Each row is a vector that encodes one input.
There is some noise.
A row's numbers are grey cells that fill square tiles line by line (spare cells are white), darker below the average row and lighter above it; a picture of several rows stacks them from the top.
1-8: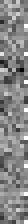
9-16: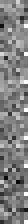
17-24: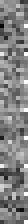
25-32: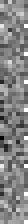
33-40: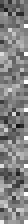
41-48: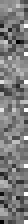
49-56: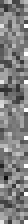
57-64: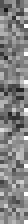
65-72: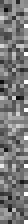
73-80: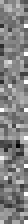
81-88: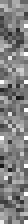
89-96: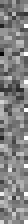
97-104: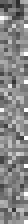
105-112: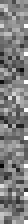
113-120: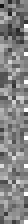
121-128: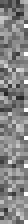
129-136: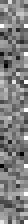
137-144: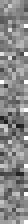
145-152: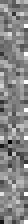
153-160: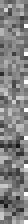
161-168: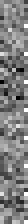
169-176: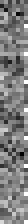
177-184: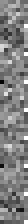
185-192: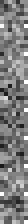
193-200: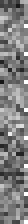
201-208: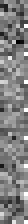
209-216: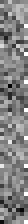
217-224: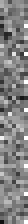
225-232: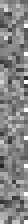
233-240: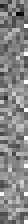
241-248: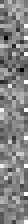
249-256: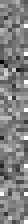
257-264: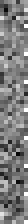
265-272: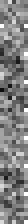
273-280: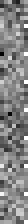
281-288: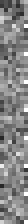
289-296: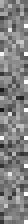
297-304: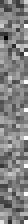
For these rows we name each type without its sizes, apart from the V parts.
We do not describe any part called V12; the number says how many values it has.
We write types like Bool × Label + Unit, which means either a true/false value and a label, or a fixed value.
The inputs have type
Bool × (Line + V12).
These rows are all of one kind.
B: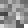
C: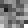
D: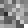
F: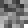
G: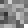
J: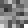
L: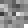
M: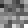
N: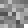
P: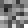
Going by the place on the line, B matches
N and P.
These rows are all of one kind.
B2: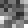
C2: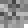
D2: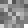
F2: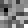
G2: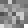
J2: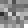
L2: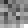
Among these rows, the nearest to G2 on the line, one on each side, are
D2 and F2.
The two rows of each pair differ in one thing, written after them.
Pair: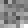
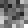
the true/false value
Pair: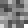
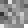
the true/false value
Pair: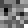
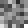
the place on the line
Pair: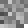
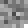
the place on the line
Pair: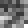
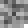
the true/false value
